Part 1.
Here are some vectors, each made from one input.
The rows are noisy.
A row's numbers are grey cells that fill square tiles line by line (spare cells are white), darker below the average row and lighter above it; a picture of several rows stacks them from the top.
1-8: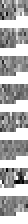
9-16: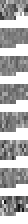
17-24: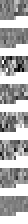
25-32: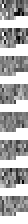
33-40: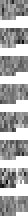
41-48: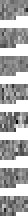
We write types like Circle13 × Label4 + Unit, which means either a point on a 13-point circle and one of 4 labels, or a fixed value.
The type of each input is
List2(Line4).
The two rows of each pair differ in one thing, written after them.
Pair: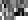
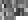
the place on the 4-point line in item 2 of the list
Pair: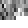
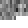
the place on the 4-point line in item 2 of the list
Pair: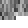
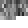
the place on the 4-point line in item 2 of the list
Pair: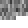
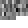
the place on the 4-point line in item 1 of the list
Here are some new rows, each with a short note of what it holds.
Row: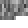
the empty list
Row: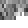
a list of one item
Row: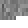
a list of two items
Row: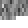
the empty list
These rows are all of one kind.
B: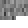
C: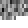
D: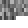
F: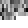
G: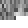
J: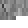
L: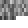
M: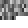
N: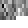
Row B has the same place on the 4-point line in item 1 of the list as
G, J and M.
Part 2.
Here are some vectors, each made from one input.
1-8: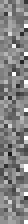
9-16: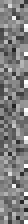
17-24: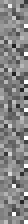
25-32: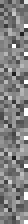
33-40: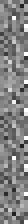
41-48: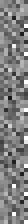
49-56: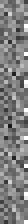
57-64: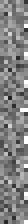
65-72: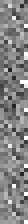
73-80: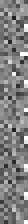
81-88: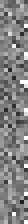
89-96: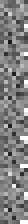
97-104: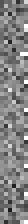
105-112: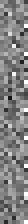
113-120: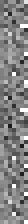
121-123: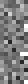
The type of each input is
Label7 + Line12.
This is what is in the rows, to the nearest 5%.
About 40% of them hold one of 7 labels. The rest hold a point on a 12-point line.
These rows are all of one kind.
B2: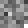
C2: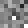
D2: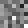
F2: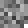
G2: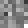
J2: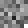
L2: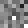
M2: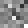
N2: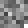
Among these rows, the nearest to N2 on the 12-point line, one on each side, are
B2 and F2.
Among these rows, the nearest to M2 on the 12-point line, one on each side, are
C2 and G2.
